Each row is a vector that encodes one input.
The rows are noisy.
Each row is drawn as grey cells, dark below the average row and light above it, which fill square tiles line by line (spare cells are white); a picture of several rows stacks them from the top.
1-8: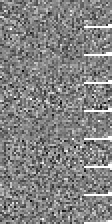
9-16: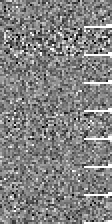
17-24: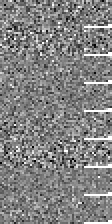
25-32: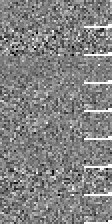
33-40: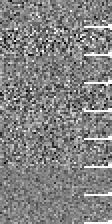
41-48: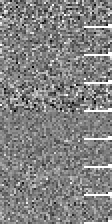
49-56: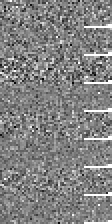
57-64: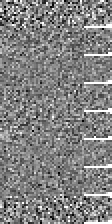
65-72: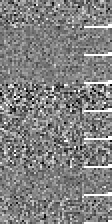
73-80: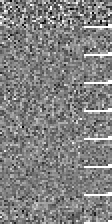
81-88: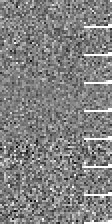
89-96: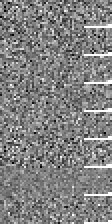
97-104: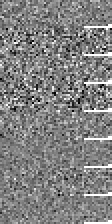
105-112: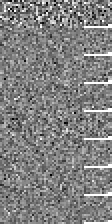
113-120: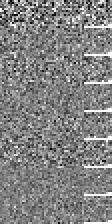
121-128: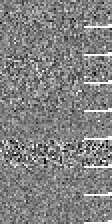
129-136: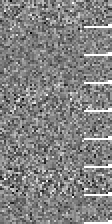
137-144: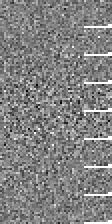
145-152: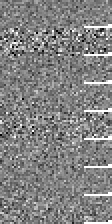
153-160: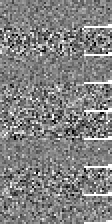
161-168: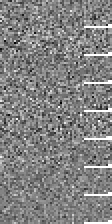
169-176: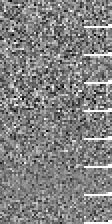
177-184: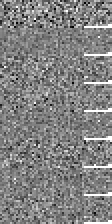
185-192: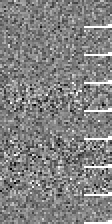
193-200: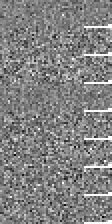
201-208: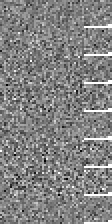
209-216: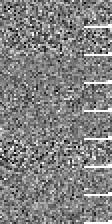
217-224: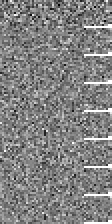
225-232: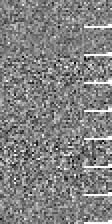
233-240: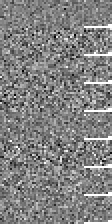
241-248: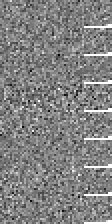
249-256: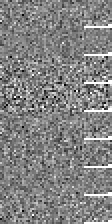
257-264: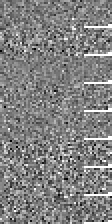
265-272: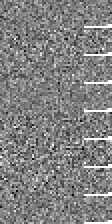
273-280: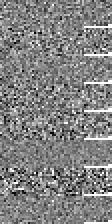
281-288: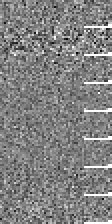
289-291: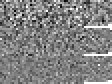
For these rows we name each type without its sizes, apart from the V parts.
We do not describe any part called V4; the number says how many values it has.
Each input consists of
either a label and a value of V4, or three true/false values, or a list of points on a line.
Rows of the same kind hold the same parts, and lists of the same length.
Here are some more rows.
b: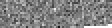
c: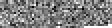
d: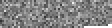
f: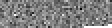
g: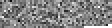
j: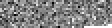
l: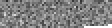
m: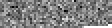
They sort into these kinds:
b, f
c
d, g
j
l
m

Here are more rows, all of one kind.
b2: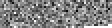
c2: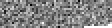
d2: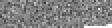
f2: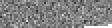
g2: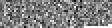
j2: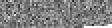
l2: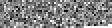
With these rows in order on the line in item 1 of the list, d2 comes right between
j2 and l2.
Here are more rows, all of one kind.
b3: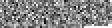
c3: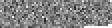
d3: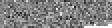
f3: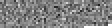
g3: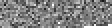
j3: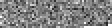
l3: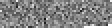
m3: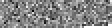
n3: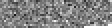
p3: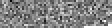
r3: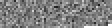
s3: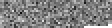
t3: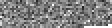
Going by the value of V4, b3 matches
c3, f3, l3 and r3.
